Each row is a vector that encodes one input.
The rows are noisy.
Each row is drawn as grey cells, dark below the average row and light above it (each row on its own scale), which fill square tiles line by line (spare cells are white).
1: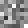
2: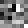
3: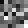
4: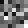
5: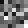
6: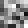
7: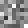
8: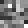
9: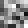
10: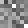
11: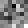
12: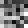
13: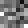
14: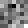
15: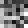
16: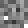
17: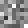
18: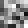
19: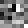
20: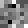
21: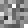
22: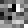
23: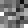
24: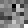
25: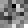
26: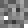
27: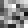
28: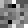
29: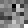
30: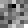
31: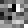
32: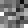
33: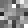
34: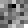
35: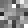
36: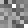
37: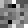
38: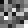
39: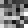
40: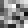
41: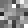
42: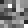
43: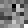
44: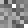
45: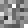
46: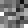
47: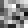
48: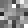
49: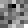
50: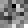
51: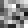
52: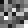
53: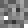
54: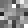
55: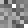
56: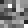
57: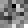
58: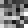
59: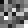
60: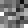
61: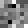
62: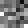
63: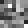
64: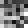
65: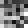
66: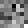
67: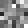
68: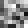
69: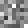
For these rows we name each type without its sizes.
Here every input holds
either a point on a line, or three true/false values.
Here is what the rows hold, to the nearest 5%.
About 35% of them hold a point on a line. The rest hold three true/false values.
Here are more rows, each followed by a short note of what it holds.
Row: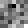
a point on a line
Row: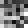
three true/false values
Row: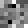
a point on a line
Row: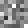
three true/false values
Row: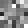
three true/false values
